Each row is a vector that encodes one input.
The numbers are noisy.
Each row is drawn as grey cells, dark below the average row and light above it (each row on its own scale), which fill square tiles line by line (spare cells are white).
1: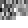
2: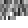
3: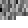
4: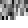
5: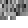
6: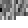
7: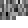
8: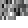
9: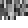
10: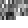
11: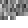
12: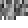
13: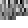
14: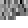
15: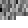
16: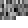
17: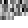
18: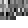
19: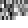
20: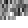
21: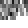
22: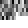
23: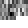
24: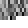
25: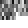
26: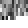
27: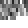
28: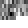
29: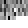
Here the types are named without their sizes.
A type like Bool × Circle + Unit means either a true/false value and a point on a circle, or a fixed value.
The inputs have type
Line.
